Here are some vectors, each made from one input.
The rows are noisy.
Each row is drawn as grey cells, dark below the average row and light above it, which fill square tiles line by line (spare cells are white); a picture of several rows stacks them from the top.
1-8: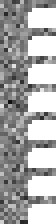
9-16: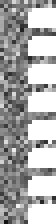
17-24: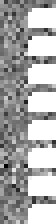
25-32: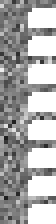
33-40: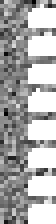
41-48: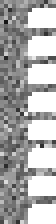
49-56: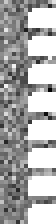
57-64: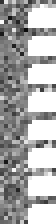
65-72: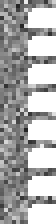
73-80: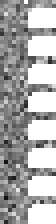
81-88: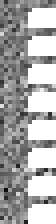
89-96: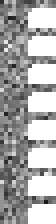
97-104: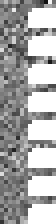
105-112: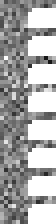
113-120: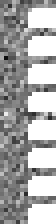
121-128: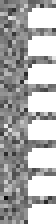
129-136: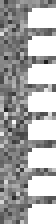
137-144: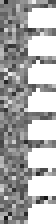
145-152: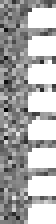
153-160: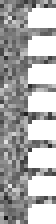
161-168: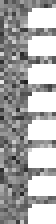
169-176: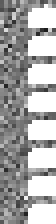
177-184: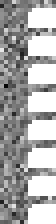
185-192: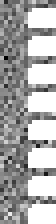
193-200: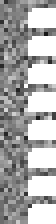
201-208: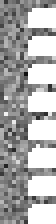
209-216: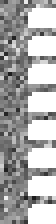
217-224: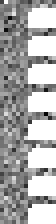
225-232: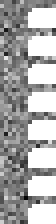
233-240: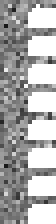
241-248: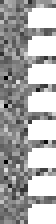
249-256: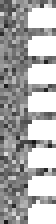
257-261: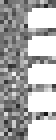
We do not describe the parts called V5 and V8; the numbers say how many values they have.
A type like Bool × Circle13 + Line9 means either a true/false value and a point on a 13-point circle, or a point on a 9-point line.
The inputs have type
(Bool × Circle10 + Unit) × (Line7 + V5) × V8.
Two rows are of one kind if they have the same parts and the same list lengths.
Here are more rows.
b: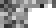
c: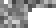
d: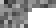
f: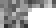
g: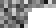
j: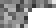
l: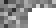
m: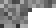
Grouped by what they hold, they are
b, g, j, l
c, f
d
m

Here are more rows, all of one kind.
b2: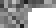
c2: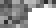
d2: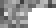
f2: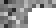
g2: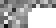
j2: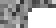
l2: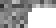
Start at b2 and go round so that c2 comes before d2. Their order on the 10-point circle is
b2, l2, g2, f2, c2, j2, d2.
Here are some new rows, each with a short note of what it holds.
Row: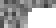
a value of V5 and a value of V8
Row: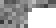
a value of V5 and a value of V8
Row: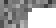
a value of V5 and a value of V8
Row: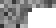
a point on a 7-point line and a value of V8
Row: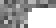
a value of V5 and a value of V8
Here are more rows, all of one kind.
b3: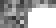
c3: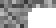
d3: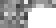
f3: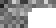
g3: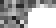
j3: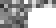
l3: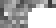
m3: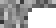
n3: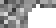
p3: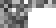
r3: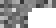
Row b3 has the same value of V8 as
d3, g3, j3 and l3.
